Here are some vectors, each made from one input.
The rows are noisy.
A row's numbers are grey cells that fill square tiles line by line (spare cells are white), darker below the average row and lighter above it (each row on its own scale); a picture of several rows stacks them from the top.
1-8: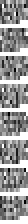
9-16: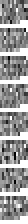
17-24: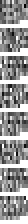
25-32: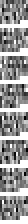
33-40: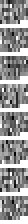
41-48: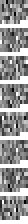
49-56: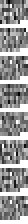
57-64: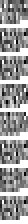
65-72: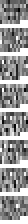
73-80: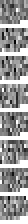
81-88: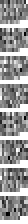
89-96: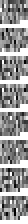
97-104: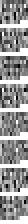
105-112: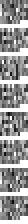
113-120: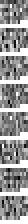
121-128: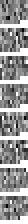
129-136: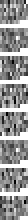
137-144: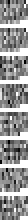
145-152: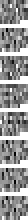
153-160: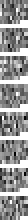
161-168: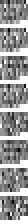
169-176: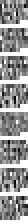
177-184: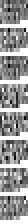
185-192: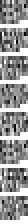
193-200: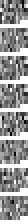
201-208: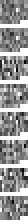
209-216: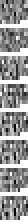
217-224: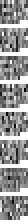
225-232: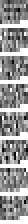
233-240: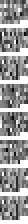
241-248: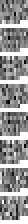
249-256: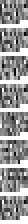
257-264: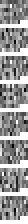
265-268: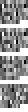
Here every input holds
either a point on a 17-point circle, or a point on a 4-point line.
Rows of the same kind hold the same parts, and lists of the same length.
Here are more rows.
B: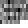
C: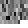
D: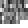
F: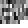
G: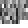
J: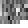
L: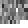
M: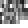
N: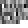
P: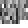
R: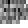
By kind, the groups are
B, C, D, F, J, L, M, R
G, N, P

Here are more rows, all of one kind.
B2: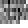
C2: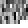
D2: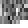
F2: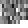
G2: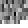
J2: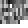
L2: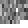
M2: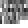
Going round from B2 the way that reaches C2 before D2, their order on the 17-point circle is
B2, J2, C2, G2, F2, D2, L2, M2.
